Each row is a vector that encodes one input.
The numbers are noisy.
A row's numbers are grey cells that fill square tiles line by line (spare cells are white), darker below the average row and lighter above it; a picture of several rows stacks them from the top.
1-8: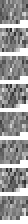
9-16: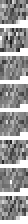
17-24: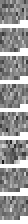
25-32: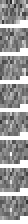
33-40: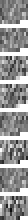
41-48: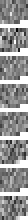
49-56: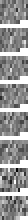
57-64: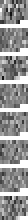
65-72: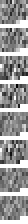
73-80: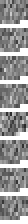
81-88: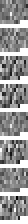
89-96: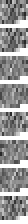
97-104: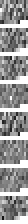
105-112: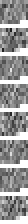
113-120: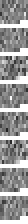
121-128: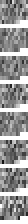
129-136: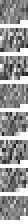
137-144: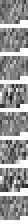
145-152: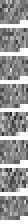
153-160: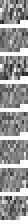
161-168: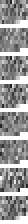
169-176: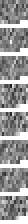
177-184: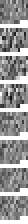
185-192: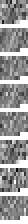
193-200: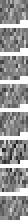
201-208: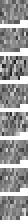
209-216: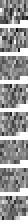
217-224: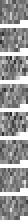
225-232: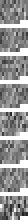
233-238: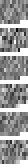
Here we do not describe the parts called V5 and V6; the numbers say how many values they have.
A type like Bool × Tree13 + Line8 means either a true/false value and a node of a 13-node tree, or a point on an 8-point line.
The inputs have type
Label9 × (Line9 + V6) + Tree8 + V5.
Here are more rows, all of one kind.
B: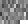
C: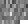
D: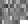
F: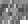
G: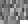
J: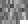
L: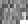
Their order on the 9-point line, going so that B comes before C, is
L, F, D, J, G, B, C.
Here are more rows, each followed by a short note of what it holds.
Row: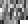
a value of V5
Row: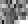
a node of an 8-node tree
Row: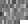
one of 9 labels and a point on a 9-point line
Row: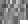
one of 9 labels and a point on a 9-point line
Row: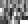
a value of V5
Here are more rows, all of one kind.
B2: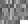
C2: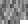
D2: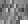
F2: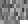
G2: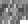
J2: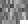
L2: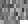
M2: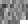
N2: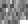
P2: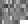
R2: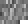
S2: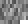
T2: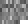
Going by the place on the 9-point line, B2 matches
D2, F2 and L2.
